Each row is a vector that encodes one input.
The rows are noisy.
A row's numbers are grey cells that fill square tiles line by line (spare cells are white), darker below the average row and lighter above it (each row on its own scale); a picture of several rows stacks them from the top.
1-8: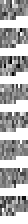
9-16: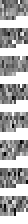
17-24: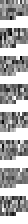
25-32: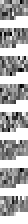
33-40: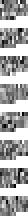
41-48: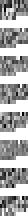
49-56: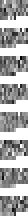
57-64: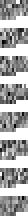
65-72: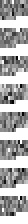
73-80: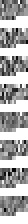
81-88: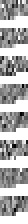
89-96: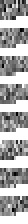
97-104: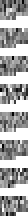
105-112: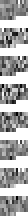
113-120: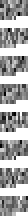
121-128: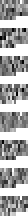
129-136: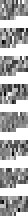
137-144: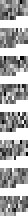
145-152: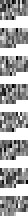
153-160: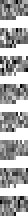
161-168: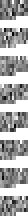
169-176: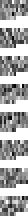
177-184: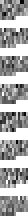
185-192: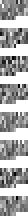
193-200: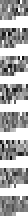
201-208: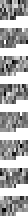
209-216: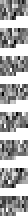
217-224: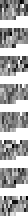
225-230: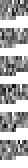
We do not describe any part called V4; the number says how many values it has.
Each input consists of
a value of V4, together with either a point on a 9-point line, or three true/false values.
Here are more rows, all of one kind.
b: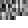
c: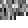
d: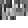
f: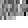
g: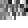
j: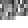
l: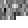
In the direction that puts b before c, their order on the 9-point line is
f, b, j, c, l, g, d.
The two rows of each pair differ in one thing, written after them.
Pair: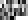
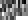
the value of V4
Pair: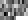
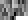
the place on the 9-point line
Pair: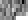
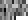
the value of V4
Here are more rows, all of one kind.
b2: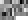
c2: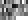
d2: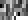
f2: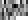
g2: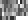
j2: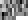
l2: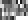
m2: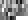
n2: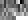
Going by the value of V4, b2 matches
j2 and m2.
